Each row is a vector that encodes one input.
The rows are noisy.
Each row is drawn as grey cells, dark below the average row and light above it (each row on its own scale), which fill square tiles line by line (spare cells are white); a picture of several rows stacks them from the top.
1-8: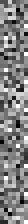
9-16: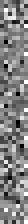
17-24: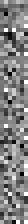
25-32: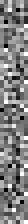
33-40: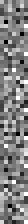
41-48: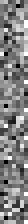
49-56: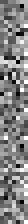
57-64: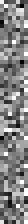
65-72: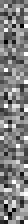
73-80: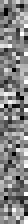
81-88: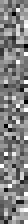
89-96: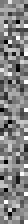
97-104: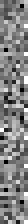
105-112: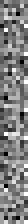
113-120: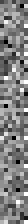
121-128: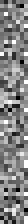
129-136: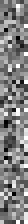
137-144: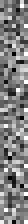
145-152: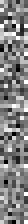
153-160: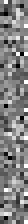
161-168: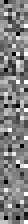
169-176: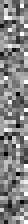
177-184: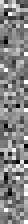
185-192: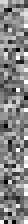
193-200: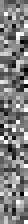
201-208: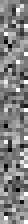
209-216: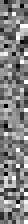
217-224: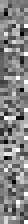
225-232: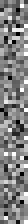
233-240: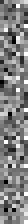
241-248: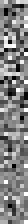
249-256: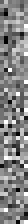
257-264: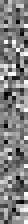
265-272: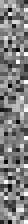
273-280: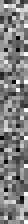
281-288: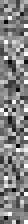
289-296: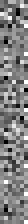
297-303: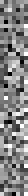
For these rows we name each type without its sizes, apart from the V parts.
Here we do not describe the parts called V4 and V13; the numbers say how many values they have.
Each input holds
either a point on each of two lines, or a true/false value, a value of V4 and a value of V13.
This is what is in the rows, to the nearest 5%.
About 30% of them hold a point on each of two lines. The rest hold a true/false value, a value of V4 and a value of V13.
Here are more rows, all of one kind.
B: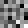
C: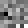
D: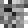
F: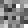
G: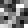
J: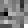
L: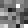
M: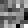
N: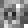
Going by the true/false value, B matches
C, D and J.
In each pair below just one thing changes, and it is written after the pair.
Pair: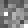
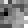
the value of V13
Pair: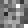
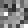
the value of V13
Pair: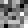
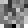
the value of V4
